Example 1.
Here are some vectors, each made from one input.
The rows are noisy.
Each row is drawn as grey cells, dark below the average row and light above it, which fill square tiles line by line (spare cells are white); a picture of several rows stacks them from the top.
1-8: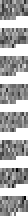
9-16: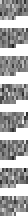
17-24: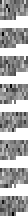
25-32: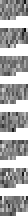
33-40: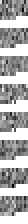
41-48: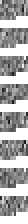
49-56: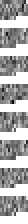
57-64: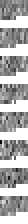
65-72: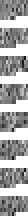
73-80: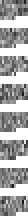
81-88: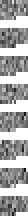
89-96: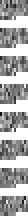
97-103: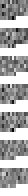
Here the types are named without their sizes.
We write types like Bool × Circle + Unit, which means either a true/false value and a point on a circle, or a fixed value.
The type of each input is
(Bool × Bool × Bool + Line) × Line.
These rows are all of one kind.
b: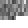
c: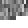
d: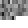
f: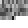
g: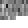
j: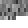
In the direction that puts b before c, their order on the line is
j, f, d, b, c, g.
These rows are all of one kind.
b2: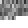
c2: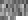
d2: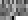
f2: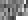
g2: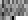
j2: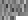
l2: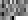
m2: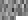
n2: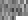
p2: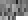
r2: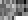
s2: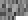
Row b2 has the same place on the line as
p2 and r2.
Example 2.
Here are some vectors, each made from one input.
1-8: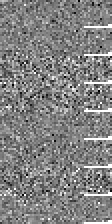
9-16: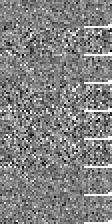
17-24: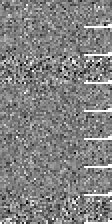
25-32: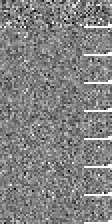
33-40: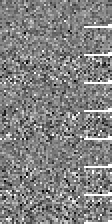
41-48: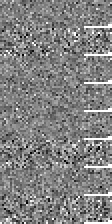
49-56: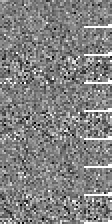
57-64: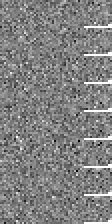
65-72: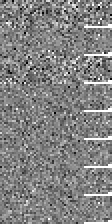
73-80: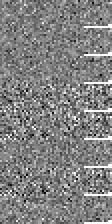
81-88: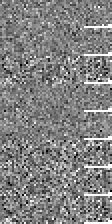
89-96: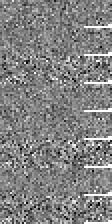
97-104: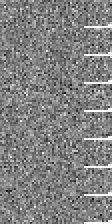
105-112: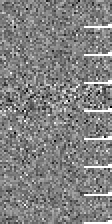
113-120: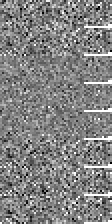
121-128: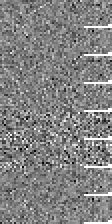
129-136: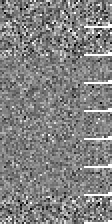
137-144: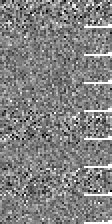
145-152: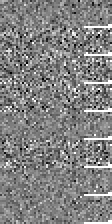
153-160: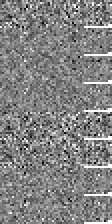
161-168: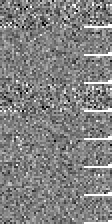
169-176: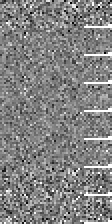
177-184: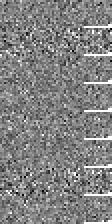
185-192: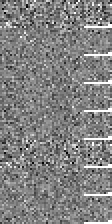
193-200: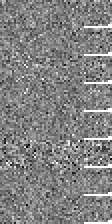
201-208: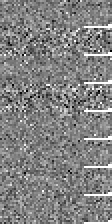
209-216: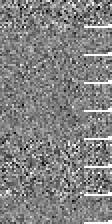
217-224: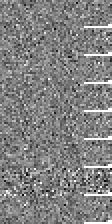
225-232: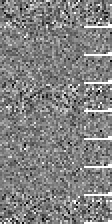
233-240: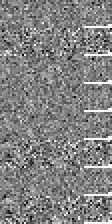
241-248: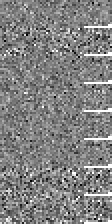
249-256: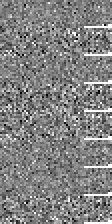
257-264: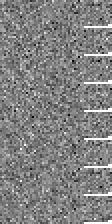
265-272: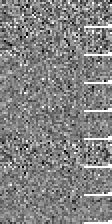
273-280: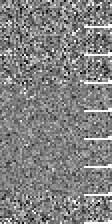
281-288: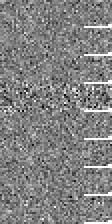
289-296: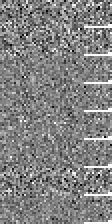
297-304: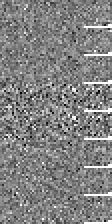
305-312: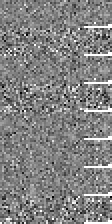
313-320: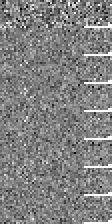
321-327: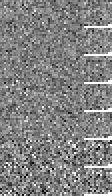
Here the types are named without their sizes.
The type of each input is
Line × Line + Tree × Tree.
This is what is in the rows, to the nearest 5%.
About 70% of them hold a point on each of two lines. The rest hold a node of each of two trees.
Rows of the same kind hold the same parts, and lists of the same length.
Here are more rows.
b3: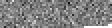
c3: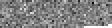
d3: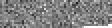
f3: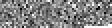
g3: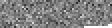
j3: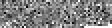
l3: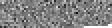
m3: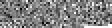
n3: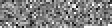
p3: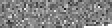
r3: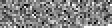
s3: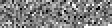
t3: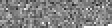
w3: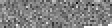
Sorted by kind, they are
b3, c3, d3, g3, l3, p3, t3, w3
f3, j3, m3, n3, r3, s3

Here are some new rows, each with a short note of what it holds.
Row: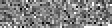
a node of each of two trees
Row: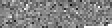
a point on each of two lines
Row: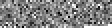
a node of each of two trees
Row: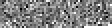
a node of each of two trees
